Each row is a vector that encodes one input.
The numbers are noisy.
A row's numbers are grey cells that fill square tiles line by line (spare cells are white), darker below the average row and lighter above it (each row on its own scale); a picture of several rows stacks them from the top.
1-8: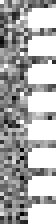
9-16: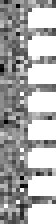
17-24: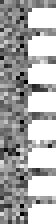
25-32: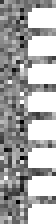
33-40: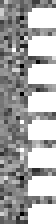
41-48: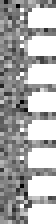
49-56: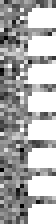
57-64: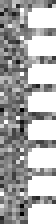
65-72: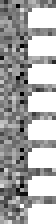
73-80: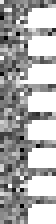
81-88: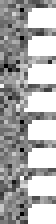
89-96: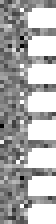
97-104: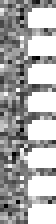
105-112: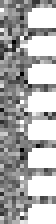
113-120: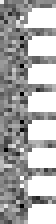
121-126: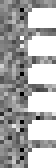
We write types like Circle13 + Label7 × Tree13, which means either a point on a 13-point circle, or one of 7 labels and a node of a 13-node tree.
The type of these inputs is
Bool × Line7 + Tree8.
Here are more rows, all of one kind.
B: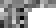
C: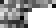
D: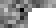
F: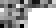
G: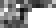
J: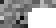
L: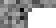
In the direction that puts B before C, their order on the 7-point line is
B, D, J, L, G, C, F.
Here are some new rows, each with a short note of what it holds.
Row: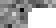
a point on a 7-point line and a true/false value
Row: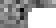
a point on a 7-point line and a true/false value
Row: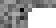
a point on a 7-point line and a true/false value
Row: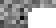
a point on a 7-point line and a true/false value
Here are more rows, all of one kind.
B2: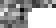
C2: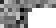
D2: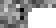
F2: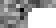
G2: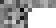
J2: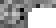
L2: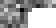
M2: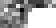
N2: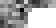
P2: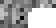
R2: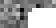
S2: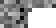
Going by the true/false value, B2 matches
G2, P2 and S2.
